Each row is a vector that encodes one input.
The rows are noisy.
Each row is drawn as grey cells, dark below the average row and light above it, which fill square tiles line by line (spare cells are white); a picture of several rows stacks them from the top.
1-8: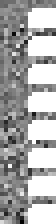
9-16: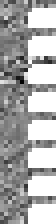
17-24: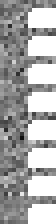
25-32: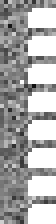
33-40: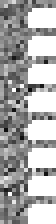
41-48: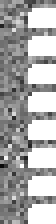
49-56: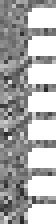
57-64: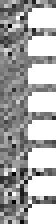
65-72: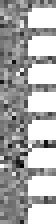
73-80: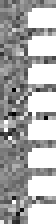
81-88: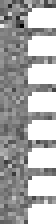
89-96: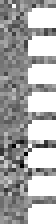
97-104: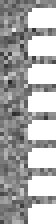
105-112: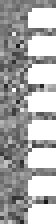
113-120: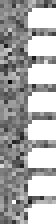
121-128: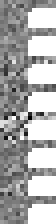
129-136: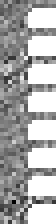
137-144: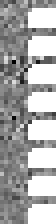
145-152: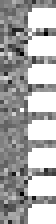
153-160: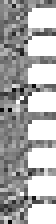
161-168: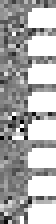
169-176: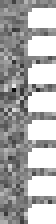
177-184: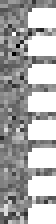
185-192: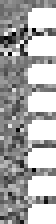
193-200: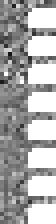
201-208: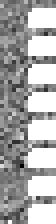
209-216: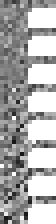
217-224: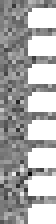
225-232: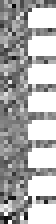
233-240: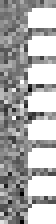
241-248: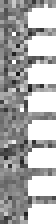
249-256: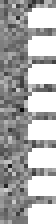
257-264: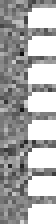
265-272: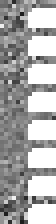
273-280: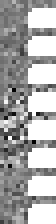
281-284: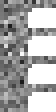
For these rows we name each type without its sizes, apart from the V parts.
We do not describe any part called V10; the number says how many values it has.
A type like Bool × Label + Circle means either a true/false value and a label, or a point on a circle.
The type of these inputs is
Bool × Tree + Line + V10.
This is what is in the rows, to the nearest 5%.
About 25% of them hold a point on a line. About 30% of them hold a node of a tree and a true/false value. The rest hold a value of V10.
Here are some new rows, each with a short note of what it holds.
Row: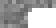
a point on a line
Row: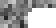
a point on a line
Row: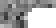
a point on a line
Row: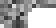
a value of V10
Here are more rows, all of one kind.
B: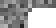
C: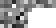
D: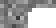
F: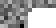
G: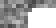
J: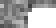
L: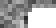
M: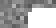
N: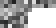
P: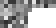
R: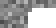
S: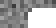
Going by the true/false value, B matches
L and M.
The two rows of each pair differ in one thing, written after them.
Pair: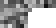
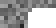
the node of the tree
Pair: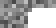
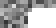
the true/false value
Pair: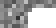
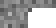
the node of the tree
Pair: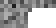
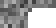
the true/false value
